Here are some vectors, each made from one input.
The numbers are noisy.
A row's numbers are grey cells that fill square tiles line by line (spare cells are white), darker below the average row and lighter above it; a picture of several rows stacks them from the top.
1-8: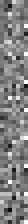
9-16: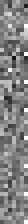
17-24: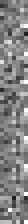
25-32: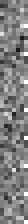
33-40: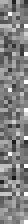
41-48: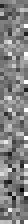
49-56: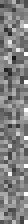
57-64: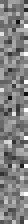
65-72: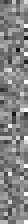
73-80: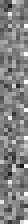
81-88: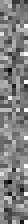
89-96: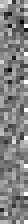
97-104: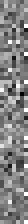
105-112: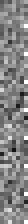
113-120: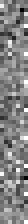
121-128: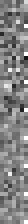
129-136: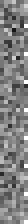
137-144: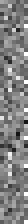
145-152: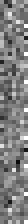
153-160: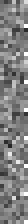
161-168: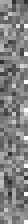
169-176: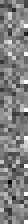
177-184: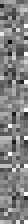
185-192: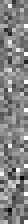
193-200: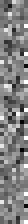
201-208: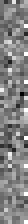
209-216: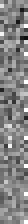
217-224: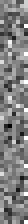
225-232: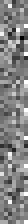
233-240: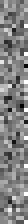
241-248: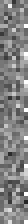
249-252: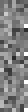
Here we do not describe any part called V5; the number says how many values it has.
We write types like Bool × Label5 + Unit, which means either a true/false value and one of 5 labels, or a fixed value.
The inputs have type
(Line6 + V5) × Line10.
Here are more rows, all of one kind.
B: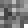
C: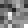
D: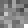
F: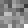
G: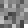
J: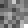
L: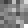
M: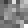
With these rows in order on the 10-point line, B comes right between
G and L.
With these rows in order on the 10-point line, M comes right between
J and L.
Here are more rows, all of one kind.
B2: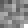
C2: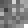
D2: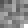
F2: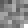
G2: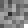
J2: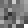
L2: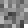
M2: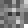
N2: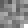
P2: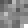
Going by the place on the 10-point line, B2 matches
C2, D2, F2 and N2.
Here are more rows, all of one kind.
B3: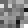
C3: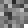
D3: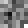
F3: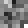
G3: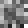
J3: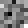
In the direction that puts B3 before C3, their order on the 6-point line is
J3, B3, G3, C3, F3, D3.
